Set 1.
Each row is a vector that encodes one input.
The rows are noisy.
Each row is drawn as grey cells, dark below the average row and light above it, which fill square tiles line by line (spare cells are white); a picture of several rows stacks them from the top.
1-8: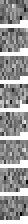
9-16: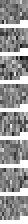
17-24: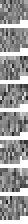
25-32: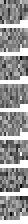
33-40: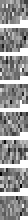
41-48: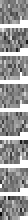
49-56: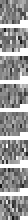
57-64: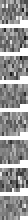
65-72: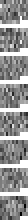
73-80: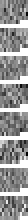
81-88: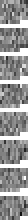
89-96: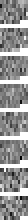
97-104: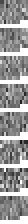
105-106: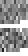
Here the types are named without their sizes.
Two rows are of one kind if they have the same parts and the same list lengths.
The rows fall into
2 kinds.
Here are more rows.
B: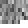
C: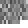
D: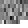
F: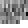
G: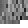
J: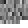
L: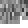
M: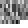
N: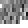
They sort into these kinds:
B, C, G, J
D, F, L, M, N

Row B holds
a point on a circle and a node of a tree.
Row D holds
a point on a circle and a point on a line.
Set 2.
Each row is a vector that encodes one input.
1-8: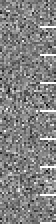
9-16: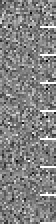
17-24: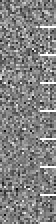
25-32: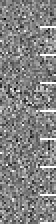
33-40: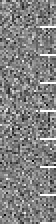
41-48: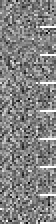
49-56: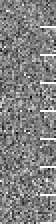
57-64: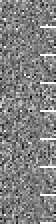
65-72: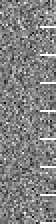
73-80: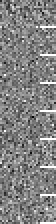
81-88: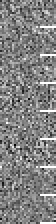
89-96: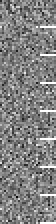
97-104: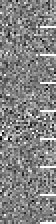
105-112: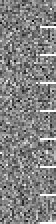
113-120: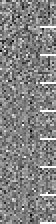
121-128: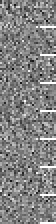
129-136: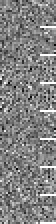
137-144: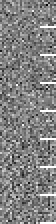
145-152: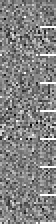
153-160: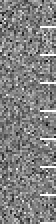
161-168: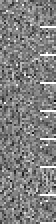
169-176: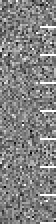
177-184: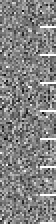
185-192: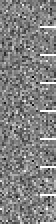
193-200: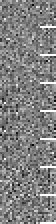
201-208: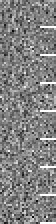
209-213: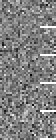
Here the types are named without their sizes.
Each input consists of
either a point on a circle and four true/false values, or a point on a line.
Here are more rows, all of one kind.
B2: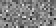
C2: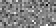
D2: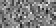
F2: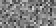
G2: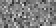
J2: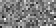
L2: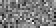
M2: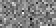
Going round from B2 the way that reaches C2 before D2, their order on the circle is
B2, F2, C2, M2, J2, L2, D2, G2.
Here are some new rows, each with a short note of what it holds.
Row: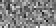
a point on a line
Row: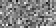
a point on a line
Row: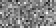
a point on a line
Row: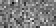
a point on a circle and four true/false values
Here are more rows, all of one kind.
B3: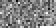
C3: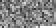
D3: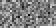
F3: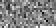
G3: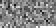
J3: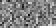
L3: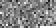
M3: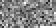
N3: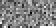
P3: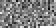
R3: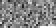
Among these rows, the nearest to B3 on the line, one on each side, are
L3 and P3.
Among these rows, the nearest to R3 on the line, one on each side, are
J3 and N3.
